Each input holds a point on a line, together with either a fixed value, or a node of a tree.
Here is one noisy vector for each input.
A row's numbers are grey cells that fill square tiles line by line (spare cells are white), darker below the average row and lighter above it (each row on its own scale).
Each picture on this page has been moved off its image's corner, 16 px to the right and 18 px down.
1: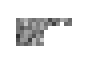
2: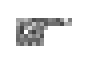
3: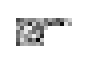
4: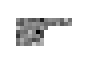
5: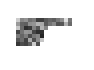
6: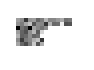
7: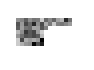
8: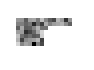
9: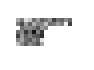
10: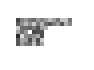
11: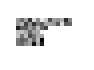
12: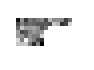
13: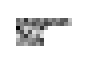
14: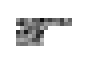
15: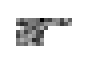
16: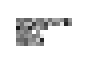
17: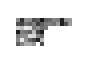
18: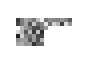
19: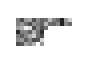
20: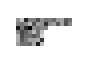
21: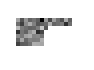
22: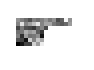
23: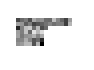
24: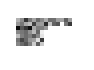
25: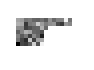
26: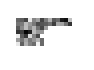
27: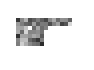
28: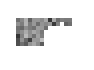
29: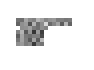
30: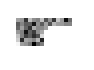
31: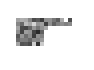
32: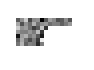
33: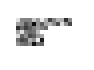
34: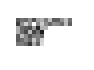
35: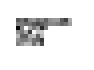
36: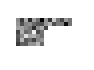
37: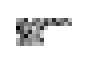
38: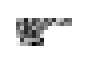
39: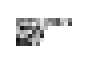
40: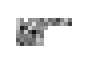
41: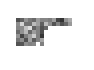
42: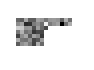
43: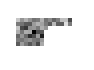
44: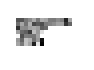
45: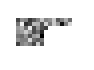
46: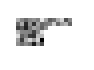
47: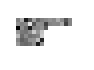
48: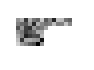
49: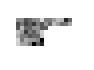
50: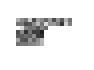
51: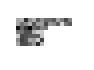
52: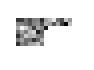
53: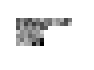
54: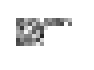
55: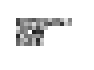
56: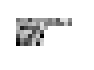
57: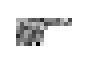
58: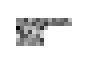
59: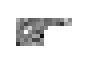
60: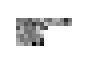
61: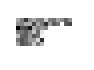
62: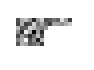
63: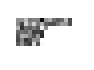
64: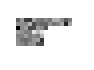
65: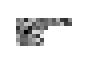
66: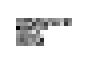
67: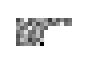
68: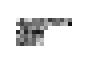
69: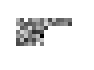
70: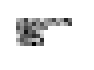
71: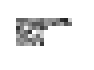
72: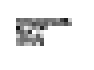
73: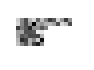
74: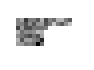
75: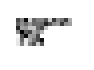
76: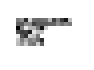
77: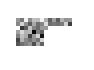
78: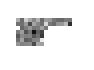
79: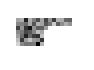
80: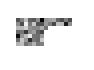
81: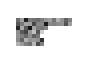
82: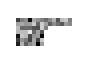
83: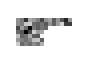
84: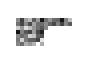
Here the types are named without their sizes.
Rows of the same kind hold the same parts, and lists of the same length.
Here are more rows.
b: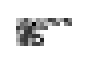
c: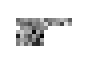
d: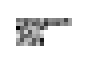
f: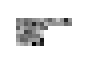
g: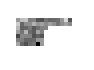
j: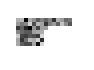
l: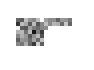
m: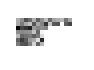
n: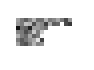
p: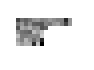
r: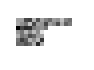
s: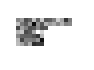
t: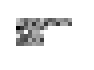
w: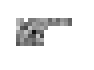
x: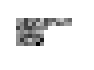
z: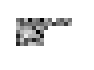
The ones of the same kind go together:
b, d, f, j, m, n, p, r, s, t, x
c, g, l, w, z

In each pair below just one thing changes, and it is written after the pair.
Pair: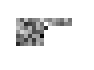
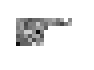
the place on the line
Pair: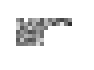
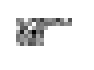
the node of the tree
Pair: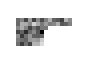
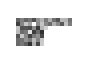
the node of the tree
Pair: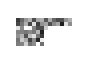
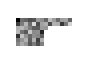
the place on the line
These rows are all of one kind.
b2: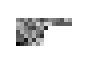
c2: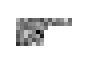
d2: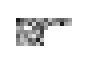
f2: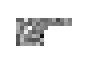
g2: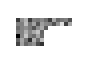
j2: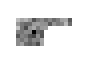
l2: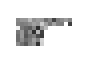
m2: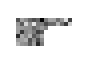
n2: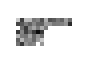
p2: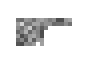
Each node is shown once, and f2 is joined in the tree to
c2, j2 and l2.
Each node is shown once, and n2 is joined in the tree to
c2.
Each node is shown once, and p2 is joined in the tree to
b2.
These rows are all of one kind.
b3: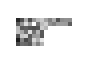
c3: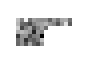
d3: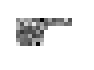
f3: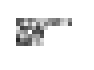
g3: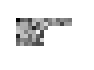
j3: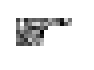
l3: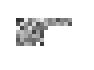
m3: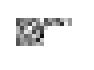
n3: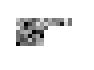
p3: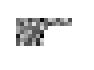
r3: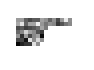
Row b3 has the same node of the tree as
f3, g3, l3 and m3.
